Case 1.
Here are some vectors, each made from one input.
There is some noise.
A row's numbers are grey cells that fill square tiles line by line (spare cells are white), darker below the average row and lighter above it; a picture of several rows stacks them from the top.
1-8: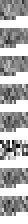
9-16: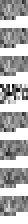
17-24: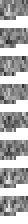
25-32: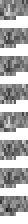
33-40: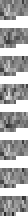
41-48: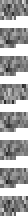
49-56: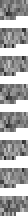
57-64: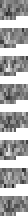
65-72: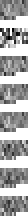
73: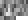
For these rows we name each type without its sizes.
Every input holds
a list of points on a line.
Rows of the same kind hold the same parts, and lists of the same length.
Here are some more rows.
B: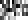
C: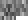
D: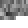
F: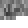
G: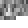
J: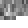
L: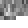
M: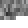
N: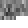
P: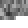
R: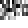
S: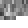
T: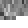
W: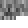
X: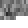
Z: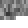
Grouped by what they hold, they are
B, R
C, D, F, M, N, P, W, X, Z
G, J, L, S, T

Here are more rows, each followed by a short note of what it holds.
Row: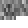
a list of two items
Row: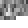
a list of one item
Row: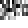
the empty list
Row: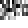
the empty list
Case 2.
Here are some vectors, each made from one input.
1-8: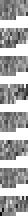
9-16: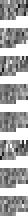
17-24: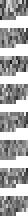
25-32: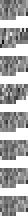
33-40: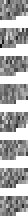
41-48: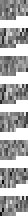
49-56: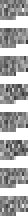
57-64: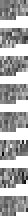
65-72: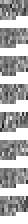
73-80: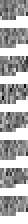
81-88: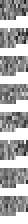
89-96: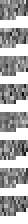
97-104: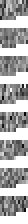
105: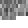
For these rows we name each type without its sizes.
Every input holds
a point on each of two lines, together with either a fixed value, or a node of a tree.
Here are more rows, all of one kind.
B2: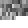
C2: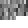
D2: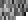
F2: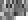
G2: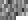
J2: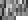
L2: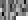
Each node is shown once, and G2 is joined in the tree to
F2.
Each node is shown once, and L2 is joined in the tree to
B2 and D2.
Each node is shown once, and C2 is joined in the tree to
B2 and J2.
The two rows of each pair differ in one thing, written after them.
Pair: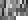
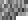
the node of the tree
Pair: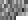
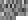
the node of the tree
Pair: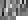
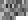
the node of the tree
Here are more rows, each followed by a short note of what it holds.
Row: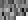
a point on each of two lines and a node of a tree
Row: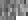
a point on each of two lines
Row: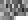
a point on each of two lines and a node of a tree
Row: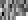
a point on each of two lines and a node of a tree
